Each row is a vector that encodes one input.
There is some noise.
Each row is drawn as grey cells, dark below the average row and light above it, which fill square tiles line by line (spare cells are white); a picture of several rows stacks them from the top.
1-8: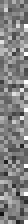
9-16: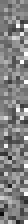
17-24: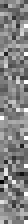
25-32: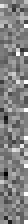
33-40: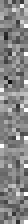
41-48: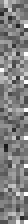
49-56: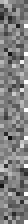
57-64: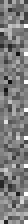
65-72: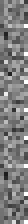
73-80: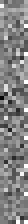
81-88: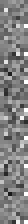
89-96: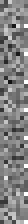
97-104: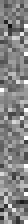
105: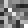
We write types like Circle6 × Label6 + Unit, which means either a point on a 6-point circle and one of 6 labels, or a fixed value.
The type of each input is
Bool × Bool × Bool + Line4 + Line7.
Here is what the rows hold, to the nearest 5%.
About 10% of them hold a point on a 4-point line. About 30% of them hold a point on a 7-point line. The rest hold three true/false values.
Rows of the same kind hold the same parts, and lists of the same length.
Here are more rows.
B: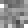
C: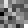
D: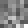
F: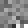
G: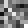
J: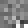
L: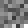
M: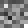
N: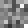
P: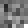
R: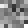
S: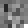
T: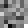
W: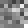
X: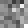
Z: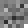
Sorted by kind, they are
B, M, N, R, W, X
C, G
D, F, J, L, P, S, T, Z

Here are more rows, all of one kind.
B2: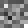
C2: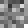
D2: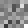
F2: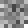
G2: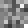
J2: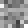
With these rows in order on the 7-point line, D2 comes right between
F2 and G2.
